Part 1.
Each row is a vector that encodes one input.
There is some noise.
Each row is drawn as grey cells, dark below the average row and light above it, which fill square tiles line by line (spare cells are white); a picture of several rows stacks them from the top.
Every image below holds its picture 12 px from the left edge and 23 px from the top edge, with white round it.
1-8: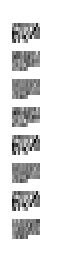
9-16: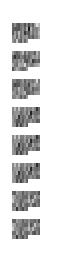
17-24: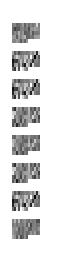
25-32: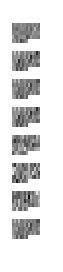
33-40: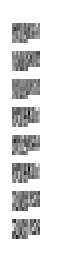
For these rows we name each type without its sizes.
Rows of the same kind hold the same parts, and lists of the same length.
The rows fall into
2 kinds.
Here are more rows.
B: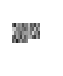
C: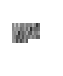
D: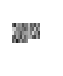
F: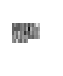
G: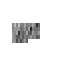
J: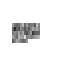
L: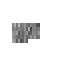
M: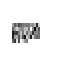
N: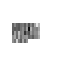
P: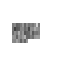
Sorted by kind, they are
B, C, D, F, G, J, L, N, P
M

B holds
a node of a tree.
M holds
a fixed value.
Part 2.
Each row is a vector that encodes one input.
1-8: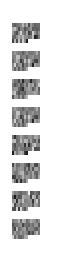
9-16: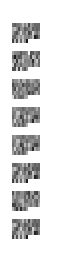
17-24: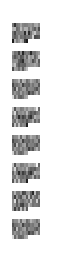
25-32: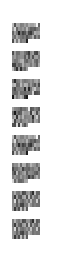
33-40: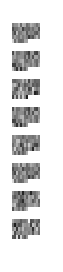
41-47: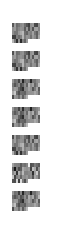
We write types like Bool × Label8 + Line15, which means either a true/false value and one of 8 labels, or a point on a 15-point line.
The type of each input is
Line9.
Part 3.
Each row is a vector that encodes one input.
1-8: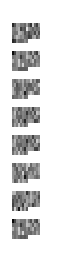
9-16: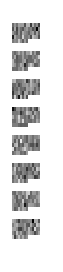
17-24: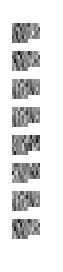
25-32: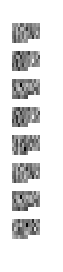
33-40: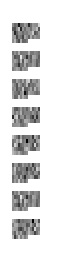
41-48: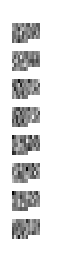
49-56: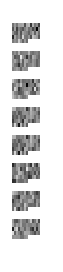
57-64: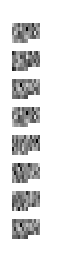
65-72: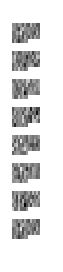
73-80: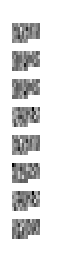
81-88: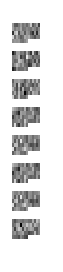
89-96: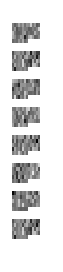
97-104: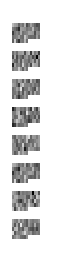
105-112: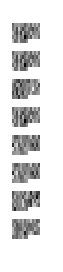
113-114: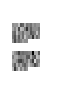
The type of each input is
Circle20.
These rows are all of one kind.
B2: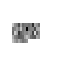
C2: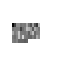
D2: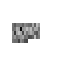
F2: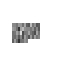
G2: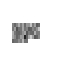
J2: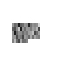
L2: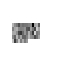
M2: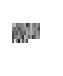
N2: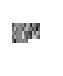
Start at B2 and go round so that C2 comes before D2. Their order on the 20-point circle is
B2, L2, G2, N2, C2, D2, J2, M2, F2.
